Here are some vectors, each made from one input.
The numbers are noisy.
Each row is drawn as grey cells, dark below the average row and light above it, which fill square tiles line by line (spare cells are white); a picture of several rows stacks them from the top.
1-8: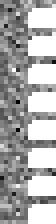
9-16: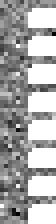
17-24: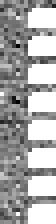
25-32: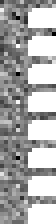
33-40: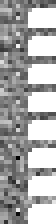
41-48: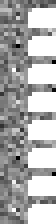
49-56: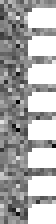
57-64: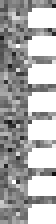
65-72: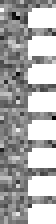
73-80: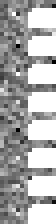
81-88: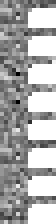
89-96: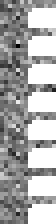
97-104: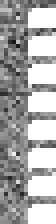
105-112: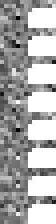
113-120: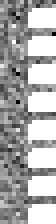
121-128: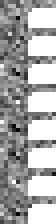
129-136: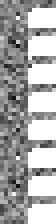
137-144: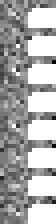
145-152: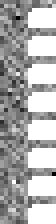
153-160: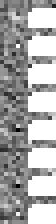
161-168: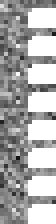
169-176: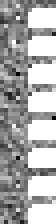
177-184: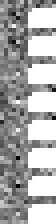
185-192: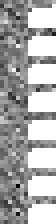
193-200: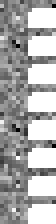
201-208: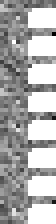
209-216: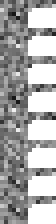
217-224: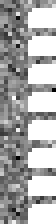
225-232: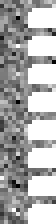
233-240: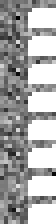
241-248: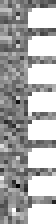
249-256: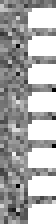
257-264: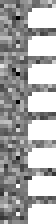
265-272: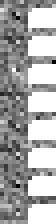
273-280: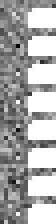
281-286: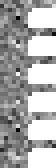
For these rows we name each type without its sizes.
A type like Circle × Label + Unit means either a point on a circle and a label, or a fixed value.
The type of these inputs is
(Circle + Line) × (Circle + Unit).
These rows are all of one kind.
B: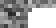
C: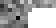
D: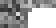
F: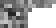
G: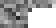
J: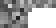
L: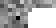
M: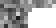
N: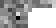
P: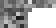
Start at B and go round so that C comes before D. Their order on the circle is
B, G, F, P, N, M, L, C, J, D.
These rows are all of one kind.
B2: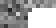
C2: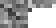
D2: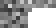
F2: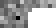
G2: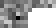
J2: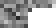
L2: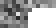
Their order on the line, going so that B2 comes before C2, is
D2, L2, B2, C2, J2, F2, G2.
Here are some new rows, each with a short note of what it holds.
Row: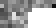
a point on each of two circles
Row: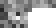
a point on each of two circles
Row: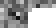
a point on a line
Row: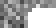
a point on each of two circles
